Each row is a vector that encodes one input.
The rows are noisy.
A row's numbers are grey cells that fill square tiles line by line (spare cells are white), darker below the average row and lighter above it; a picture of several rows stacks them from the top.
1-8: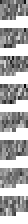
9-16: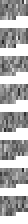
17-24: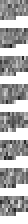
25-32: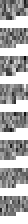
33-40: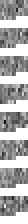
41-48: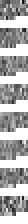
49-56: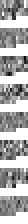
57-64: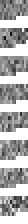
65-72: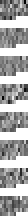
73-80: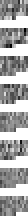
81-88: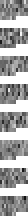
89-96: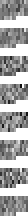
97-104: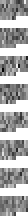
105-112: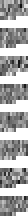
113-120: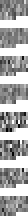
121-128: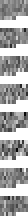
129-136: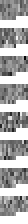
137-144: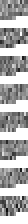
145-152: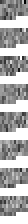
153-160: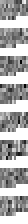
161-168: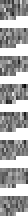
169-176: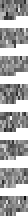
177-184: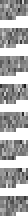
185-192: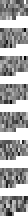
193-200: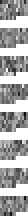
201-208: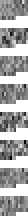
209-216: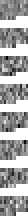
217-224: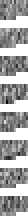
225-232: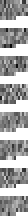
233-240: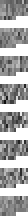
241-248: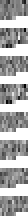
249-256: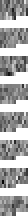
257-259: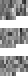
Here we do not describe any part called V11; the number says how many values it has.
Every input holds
three true/false values, together with either a point on a 9-point line, or a value of V11.
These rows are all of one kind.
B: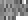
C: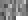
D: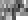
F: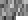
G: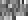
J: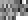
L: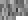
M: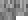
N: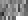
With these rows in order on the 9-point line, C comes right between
B and N.
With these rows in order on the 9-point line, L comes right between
D and G.
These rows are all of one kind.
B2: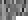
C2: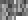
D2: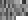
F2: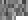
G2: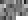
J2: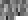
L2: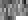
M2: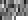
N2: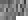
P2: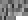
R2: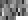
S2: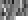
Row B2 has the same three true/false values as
C2, J2 and R2.
